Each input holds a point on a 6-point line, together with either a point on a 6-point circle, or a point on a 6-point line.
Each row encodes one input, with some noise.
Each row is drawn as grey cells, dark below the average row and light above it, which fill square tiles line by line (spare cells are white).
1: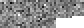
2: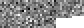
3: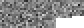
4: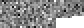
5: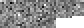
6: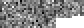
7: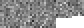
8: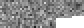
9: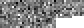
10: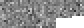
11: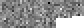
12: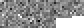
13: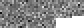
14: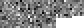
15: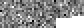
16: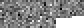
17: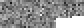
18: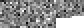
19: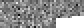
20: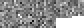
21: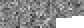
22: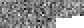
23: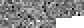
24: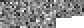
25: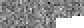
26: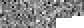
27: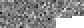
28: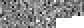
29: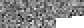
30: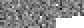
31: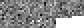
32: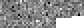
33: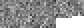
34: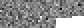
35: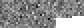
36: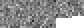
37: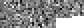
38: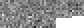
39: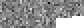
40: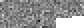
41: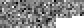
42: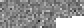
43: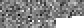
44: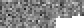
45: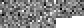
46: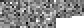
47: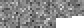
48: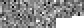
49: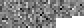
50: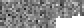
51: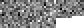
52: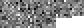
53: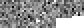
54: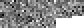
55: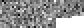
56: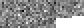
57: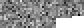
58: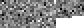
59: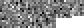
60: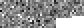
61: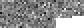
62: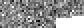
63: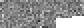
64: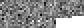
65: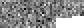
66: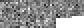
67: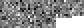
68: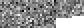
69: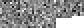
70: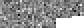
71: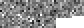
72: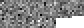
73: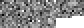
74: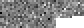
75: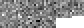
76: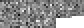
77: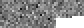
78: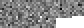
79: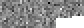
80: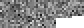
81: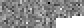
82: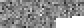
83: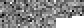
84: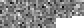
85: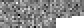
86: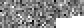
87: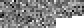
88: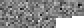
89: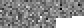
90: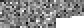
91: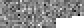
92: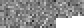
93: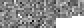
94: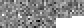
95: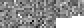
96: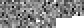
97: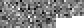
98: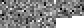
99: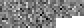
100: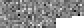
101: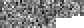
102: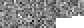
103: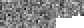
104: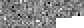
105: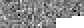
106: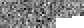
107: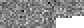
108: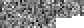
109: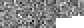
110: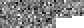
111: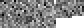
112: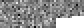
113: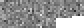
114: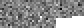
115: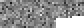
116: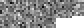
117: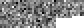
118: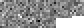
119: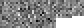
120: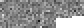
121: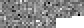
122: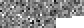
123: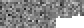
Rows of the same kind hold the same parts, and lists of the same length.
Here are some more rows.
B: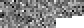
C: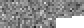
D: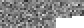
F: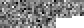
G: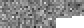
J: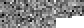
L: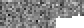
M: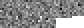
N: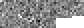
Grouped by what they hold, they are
B, D, F, J, L, M
C, G, N

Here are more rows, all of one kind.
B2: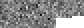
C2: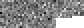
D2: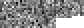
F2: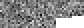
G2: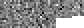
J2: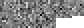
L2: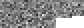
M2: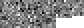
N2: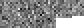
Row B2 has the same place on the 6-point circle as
M2 and N2.
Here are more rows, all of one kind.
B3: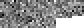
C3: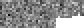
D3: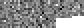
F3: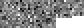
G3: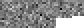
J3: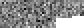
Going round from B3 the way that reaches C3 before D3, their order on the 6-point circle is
B3, J3, C3, D3, G3, F3.
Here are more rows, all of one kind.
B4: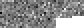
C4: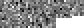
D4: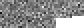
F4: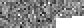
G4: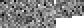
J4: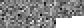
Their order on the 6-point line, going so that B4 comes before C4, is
G4, J4, D4, B4, F4, C4.
